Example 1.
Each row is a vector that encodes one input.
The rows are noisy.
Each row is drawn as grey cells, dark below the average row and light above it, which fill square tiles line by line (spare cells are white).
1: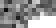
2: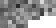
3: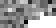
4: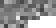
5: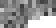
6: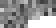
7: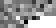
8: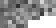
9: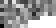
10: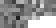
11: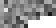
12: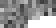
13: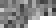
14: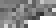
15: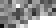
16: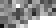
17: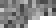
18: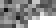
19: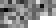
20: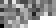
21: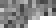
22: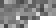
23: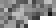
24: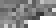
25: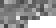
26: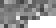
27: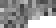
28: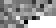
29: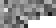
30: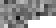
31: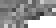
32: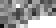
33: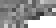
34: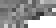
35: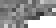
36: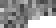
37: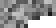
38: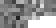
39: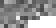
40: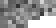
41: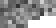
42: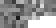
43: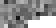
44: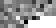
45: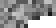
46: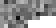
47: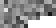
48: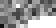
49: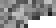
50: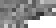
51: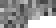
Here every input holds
a node of a 7-node tree and a true/false value.
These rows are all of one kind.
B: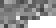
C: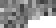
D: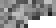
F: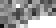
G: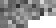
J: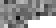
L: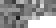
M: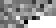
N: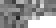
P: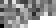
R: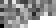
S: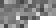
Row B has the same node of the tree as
C and S.
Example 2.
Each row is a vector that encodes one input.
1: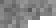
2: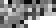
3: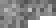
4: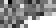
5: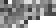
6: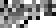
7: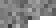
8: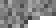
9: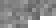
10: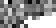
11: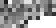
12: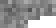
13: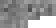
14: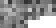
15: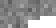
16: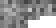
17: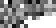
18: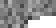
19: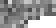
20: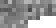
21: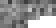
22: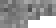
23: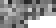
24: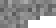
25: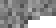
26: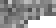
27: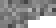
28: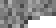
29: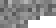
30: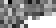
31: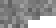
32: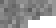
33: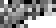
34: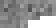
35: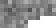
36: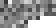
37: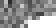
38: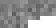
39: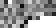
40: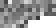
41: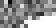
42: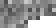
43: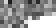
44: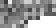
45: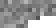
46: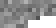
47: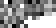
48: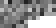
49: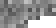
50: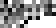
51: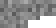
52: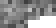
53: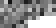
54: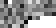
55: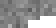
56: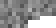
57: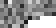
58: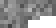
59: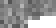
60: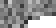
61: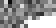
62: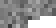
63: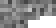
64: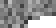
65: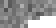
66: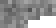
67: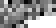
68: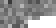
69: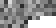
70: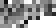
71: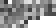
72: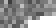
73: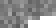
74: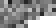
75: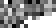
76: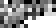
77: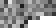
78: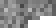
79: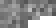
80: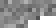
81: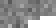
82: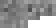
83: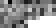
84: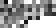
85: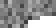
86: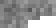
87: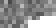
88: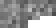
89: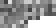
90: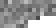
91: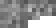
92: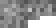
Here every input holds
a point on a 7-point line and a true/false value.
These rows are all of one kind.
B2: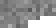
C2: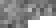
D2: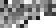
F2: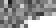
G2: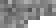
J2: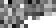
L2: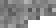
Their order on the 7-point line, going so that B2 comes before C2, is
F2, G2, L2, B2, C2, J2, D2.
